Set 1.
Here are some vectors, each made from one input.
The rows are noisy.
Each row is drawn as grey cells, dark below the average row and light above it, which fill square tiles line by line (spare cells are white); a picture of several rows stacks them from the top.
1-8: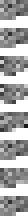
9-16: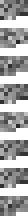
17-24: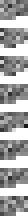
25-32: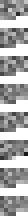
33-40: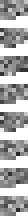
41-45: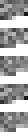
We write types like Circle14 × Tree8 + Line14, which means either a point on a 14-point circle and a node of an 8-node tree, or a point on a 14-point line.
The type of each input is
Circle8.
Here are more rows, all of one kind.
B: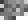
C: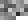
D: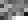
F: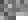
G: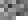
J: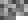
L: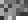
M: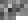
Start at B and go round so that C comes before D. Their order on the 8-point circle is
B, C, G, L, D, J, M, F.
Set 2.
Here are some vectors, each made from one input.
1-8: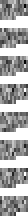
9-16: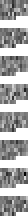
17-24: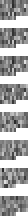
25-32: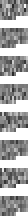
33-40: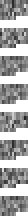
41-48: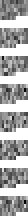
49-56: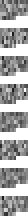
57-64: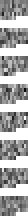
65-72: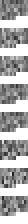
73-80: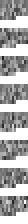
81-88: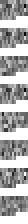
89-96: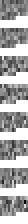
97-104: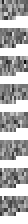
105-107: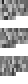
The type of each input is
Bool × Bool × Bool × Bool.
